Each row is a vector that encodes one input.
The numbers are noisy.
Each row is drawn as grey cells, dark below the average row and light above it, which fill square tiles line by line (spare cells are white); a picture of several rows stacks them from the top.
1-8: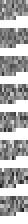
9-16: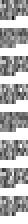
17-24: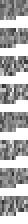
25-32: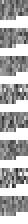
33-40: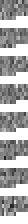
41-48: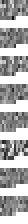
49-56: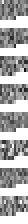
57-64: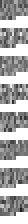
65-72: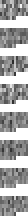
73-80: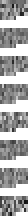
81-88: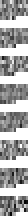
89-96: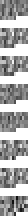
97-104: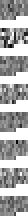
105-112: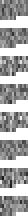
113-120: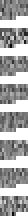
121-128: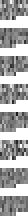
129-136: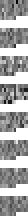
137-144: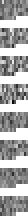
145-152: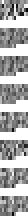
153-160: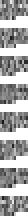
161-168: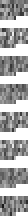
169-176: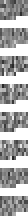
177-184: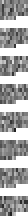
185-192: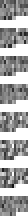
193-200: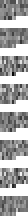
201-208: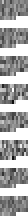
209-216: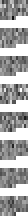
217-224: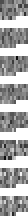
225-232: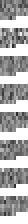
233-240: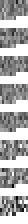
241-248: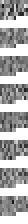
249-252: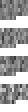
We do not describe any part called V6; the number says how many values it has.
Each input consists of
either a point on a 7-point line and a value of V6, or a node of each of four 8-node trees.
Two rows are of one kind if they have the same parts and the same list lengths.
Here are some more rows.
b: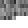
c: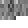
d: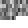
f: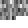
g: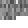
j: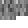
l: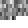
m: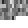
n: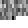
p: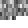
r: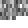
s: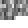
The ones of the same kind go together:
b, c, g, j
d, f, l, m, n, p, r, s

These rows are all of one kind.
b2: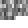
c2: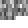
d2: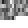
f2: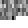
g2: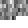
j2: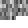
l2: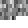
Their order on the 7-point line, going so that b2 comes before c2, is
g2, d2, j2, b2, c2, f2, l2.
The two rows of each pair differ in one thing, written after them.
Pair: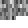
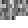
the place on the 7-point line
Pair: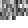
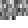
the value of V6
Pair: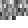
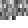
the place on the 7-point line
